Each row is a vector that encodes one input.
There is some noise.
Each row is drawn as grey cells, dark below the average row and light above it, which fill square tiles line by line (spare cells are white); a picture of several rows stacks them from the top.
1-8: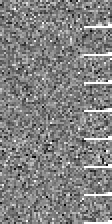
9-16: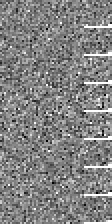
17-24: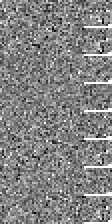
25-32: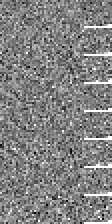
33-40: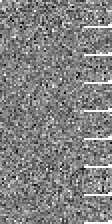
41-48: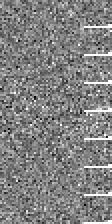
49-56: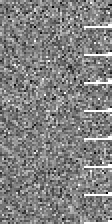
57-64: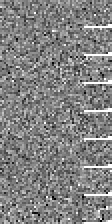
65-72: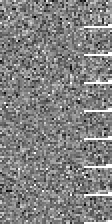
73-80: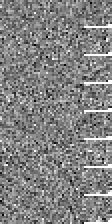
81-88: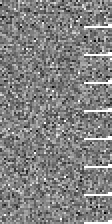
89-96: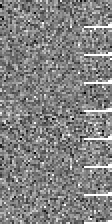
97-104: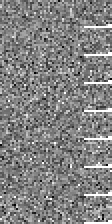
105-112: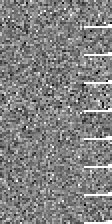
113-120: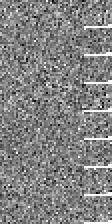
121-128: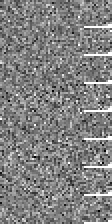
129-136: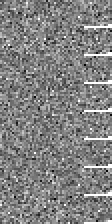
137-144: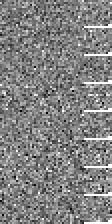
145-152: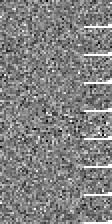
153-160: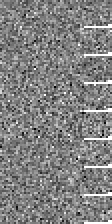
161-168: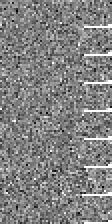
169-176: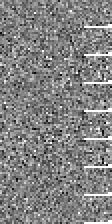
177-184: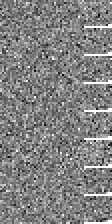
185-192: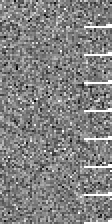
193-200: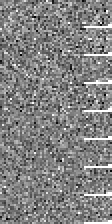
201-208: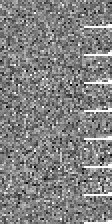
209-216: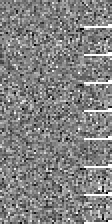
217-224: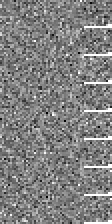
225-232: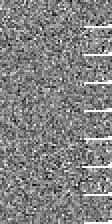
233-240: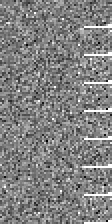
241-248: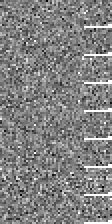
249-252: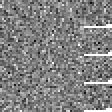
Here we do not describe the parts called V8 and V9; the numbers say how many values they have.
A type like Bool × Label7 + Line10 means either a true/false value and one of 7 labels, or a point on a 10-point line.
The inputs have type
Bool × (Circle5 + Unit) × Circle10 × V8 × V9.
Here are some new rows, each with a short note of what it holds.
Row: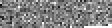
a point on a 5-point circle, a point on a 10-point circle, a true/false value, a value of V8 and a value of V9
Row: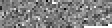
a point on a 5-point circle, a point on a 10-point circle, a true/false value, a value of V8 and a value of V9
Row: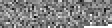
a point on a 10-point circle, a true/false value, a value of V8 and a value of V9
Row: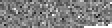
a point on a 10-point circle, a true/false value, a value of V8 and a value of V9
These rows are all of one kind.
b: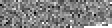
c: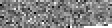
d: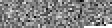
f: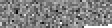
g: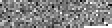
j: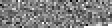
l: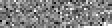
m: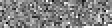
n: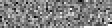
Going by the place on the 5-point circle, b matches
f, g and l.
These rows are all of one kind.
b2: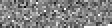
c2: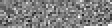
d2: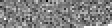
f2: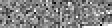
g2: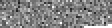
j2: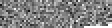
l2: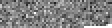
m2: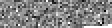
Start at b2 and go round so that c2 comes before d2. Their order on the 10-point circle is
b2, m2, f2, j2, c2, d2, g2, l2.
